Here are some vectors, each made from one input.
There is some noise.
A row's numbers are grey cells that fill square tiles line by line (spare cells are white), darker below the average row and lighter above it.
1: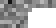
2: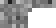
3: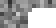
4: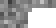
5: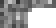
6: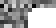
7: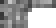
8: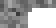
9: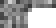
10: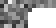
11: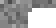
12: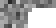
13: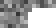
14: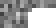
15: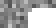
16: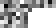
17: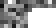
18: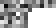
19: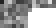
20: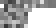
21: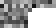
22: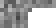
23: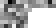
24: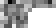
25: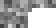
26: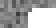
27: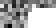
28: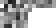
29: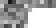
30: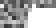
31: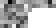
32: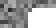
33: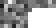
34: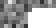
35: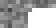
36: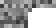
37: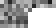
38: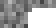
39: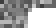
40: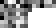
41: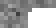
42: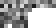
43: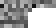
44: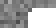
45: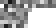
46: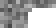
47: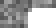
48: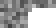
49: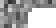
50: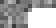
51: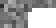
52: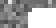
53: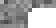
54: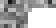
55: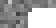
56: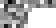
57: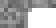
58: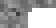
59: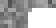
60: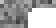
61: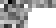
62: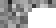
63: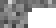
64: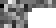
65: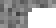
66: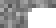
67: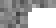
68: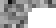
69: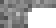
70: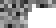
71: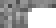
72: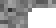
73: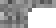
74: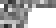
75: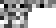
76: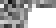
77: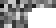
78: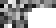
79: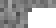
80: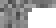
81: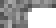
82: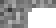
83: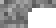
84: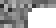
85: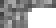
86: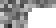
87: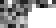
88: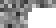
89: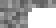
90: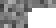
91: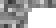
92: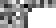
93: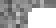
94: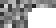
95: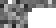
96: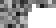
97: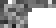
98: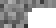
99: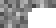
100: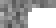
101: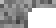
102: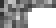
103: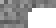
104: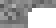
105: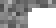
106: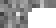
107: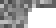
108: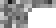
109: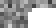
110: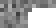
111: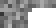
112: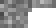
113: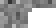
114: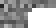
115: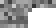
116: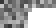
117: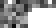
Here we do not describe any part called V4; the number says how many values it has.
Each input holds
a list of up to two items, each one of 5 labels and a value of V4.
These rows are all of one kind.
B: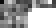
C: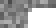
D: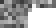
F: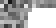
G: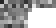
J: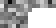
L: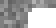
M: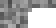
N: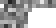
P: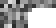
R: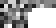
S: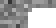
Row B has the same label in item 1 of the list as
C and M.
